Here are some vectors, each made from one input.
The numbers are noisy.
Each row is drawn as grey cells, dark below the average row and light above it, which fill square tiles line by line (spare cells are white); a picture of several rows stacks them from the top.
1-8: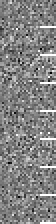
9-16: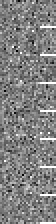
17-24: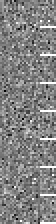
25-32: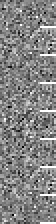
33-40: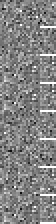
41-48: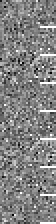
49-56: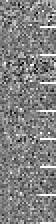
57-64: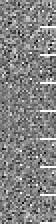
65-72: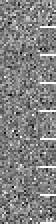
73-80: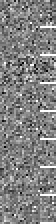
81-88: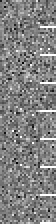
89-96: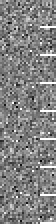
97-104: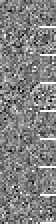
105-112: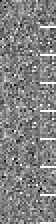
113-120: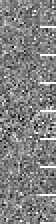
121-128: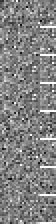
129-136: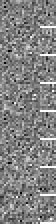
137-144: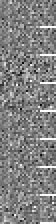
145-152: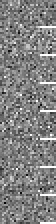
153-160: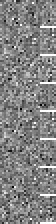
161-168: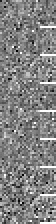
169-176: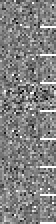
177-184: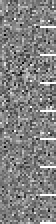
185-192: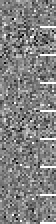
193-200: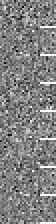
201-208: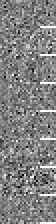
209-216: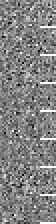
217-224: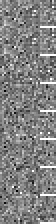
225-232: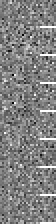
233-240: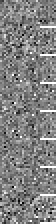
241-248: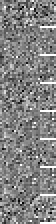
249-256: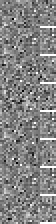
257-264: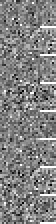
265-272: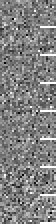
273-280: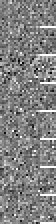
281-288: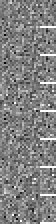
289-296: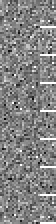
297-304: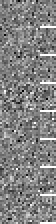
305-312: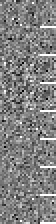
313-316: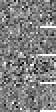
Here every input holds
either a point on an 8-point line, or a point on an 18-point line.
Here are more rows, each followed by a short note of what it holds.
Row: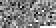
a point on an 8-point line
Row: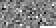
a point on an 18-point line
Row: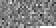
a point on an 18-point line
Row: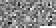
a point on an 8-point line
